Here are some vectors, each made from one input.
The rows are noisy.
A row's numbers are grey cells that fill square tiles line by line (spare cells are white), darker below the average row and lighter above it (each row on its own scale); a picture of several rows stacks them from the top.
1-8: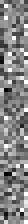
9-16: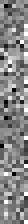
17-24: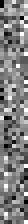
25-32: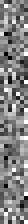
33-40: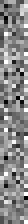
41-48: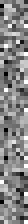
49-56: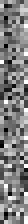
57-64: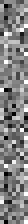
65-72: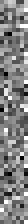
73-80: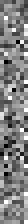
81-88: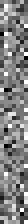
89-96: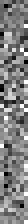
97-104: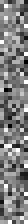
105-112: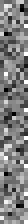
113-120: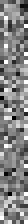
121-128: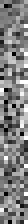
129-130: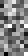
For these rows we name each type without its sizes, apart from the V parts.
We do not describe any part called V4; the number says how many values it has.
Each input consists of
a list of items, each a true/false value and a value of V4.
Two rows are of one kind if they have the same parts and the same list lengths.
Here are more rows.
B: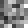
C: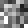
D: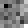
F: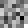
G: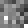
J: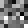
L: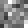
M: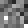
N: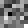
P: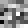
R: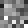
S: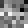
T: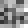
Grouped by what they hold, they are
B, C, F, G, L, R, S
D, J, M, N
P, T

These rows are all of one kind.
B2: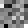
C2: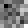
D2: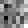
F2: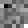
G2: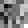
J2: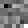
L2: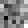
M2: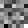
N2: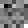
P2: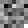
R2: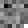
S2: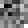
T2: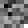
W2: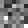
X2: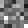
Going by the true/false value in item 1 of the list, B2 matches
G2, L2, S2 and X2.
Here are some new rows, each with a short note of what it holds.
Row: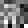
a list of two items
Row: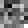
a list of one item
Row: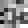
the empty list
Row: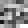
the empty list
